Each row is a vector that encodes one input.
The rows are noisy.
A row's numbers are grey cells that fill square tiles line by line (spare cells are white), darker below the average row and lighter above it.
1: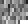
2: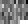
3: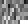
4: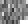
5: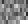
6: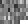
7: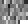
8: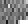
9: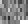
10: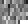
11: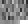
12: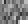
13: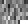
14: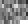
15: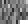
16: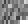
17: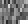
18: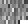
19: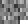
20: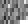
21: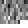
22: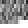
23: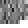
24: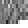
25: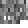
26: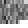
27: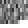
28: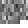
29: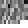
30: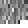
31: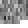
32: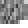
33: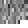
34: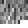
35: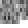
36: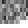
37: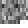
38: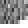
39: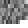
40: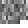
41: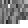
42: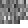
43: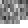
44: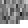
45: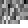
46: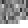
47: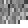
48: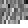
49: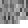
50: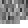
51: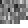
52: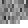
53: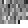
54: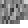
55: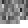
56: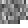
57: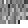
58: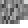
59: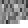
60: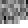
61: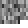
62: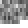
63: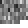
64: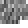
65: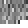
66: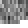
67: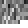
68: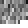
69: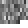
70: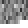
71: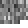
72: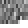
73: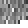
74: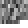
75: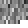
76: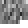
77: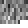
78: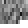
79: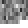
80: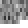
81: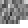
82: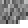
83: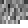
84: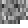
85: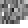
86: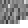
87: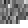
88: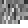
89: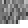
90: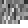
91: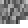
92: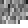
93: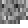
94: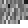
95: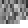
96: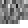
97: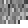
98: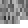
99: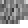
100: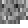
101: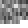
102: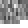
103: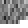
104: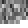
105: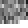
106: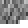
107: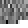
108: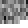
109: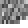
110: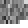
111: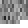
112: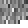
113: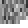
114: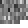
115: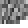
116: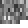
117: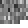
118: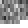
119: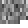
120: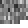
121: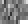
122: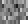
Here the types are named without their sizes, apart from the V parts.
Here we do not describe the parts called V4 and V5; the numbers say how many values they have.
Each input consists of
a point on a circle and a true/false value, together with either a fixed value, or a value of V4 and a value of V5.
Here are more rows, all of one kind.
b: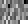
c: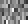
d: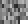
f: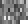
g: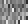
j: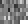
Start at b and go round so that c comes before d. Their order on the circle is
b, c, g, d, j, f.
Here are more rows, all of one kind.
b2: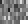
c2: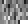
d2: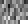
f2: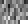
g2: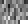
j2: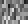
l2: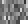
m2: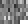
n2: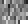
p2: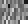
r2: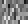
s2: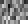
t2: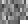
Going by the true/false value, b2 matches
l2, m2 and t2.
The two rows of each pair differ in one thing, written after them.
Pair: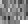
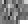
the true/false value
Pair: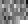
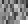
the place on the circle
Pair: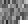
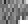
the value of V4
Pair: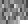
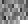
the value of V4
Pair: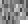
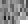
the value of V5
